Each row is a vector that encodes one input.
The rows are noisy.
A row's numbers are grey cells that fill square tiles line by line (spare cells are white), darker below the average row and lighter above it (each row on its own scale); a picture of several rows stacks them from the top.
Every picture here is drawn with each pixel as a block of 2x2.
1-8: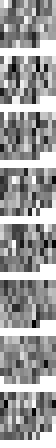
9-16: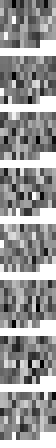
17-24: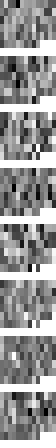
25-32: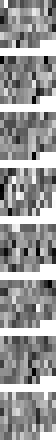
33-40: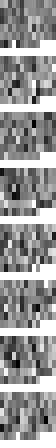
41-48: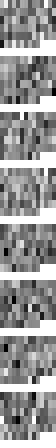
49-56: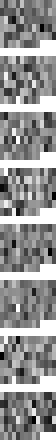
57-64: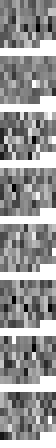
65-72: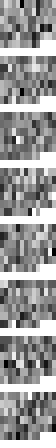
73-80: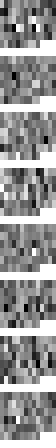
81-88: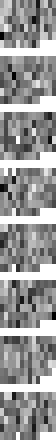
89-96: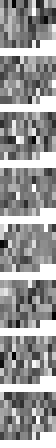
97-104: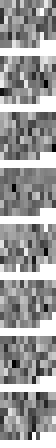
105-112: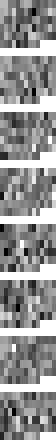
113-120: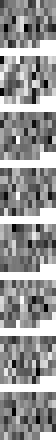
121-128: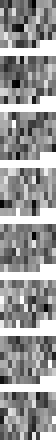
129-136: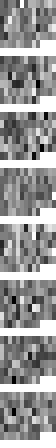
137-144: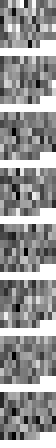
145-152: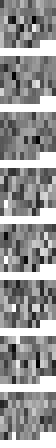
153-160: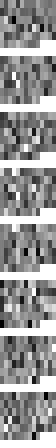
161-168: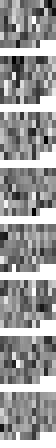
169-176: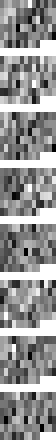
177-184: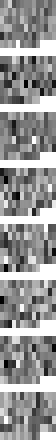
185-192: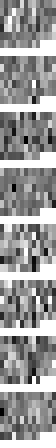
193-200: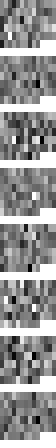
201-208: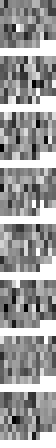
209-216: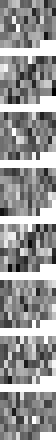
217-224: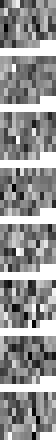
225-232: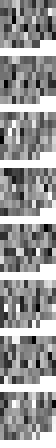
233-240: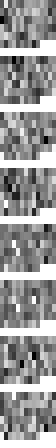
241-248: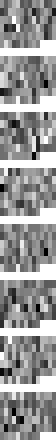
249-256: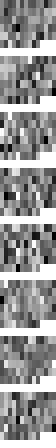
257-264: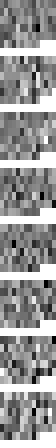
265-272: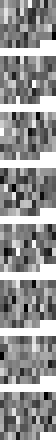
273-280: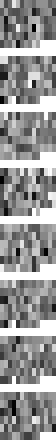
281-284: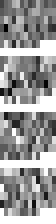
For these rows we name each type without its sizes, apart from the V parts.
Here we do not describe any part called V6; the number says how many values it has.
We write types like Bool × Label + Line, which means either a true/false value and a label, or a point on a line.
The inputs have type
((Bool × Bool × Bool × Bool + Unit) × V6 + Tree) × Label + Line.
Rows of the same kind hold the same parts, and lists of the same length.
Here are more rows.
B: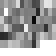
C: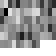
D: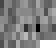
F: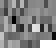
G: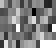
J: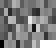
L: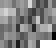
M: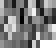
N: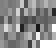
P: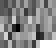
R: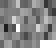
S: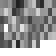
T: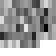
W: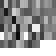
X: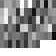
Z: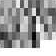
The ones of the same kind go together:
B, D, J, N, P, R, T, W, Z
C, F, G
L, X
M, S

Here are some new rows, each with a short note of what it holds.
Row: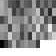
a label and a node of a tree
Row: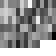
a point on a line
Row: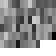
a point on a line
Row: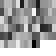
a label and a value of V6
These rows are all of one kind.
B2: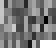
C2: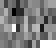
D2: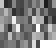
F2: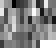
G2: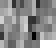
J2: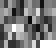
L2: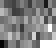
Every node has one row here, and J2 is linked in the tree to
C2 and G2.
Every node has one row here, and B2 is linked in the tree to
C2 and F2.
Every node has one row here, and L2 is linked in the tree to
D2.
